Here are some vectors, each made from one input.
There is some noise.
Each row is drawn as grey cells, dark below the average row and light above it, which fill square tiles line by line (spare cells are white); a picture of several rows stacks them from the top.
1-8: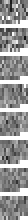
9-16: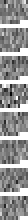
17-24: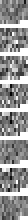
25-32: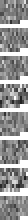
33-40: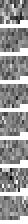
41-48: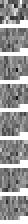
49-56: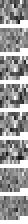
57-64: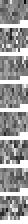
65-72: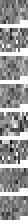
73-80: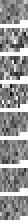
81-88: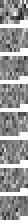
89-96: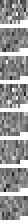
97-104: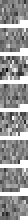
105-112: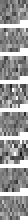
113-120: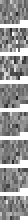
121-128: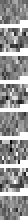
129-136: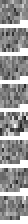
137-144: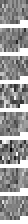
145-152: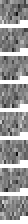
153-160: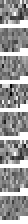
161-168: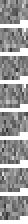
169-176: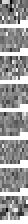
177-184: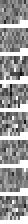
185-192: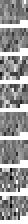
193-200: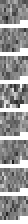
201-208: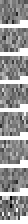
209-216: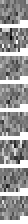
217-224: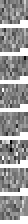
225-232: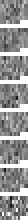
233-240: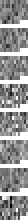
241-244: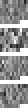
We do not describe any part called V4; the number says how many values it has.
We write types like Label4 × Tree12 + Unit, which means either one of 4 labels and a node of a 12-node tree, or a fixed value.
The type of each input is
Label9 × (Line6 + V4) × Line7 + Line9.
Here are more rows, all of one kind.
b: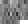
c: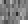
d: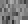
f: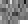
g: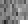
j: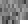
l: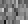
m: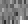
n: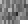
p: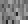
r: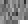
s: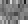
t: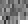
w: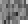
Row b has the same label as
d, f, j and s.
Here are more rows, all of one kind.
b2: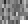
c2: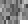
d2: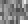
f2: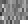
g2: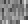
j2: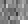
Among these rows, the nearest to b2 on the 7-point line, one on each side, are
g2 and j2.
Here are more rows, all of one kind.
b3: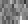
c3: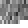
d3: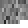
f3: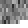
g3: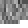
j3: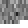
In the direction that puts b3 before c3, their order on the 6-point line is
g3, f3, d3, b3, j3, c3.
